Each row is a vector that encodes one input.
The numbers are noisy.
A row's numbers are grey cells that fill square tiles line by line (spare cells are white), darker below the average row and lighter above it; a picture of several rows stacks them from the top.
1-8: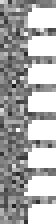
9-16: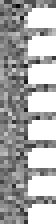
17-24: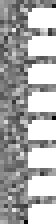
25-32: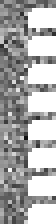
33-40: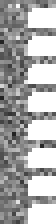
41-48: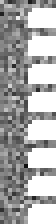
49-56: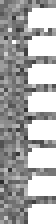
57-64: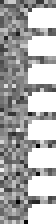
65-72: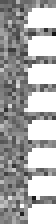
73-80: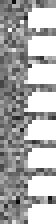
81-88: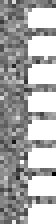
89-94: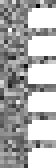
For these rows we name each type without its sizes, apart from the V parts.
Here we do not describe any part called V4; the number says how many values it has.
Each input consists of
a label, together with either a node of a tree, or a value of V4.
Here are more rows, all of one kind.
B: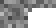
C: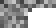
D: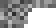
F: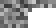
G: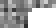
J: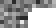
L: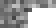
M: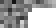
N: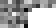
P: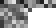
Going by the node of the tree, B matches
D and P.
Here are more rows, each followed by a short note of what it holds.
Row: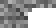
a label and a node of a tree
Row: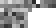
a label and a value of V4
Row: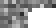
a label and a value of V4
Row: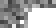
a label and a value of V4
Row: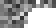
a label and a value of V4
